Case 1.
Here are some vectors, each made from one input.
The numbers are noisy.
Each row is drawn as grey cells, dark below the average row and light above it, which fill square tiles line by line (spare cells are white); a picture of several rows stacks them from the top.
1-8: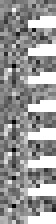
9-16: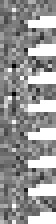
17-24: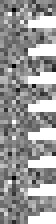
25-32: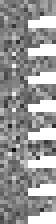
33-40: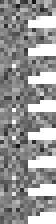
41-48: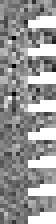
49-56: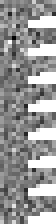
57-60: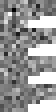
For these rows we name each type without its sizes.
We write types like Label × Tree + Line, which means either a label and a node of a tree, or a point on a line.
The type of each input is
Line × (Tree + Unit).
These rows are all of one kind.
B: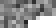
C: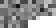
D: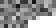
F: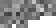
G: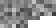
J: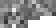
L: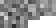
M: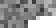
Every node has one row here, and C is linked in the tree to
D and M.
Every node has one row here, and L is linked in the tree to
G.
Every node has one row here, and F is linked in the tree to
M.
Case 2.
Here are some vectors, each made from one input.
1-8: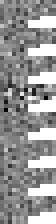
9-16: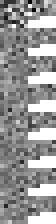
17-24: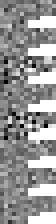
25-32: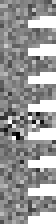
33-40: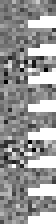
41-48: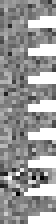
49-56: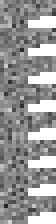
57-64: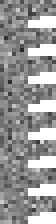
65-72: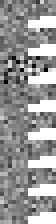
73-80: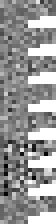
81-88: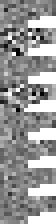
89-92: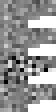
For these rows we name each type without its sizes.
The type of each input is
Bool × Bool × Bool × Bool + Line.
